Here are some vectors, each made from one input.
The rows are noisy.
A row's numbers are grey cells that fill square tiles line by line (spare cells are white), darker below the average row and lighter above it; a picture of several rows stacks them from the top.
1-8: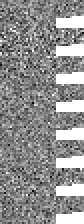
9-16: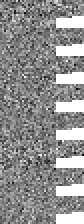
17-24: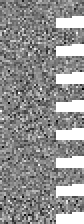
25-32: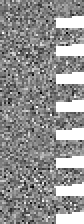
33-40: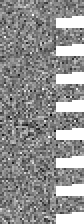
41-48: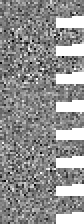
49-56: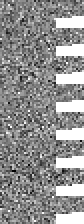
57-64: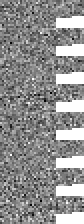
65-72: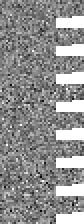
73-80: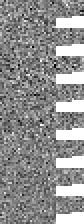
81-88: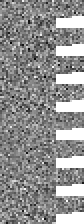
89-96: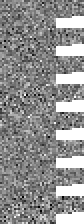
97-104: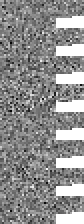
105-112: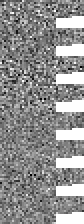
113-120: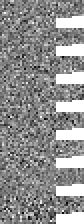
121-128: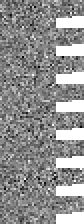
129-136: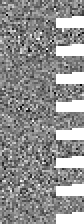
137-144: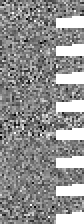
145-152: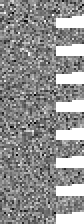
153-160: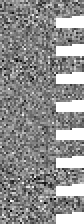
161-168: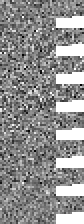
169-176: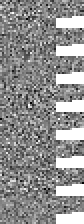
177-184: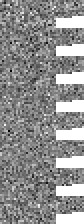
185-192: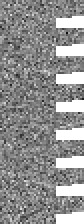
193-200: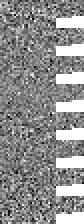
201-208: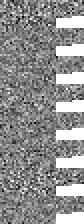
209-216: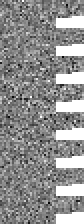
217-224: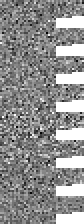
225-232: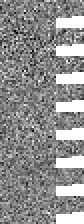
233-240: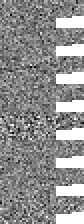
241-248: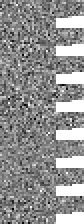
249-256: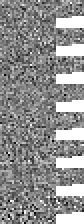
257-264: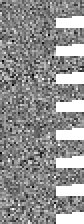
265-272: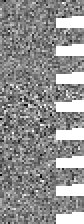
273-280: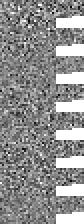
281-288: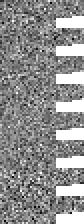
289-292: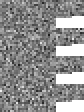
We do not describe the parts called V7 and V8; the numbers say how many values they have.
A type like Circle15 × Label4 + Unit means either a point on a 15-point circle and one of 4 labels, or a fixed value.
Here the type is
Bool × Label9 + (Line12 + V7) × V8.
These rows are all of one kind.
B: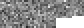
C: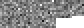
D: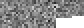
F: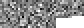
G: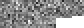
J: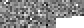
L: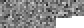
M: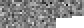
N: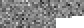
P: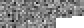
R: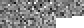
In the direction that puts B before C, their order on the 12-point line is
L, J, M, P, B, G, D, R, C, N, F.
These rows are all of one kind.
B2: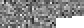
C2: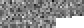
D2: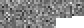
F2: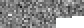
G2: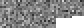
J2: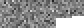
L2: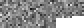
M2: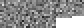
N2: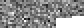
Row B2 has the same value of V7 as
D2 and N2.
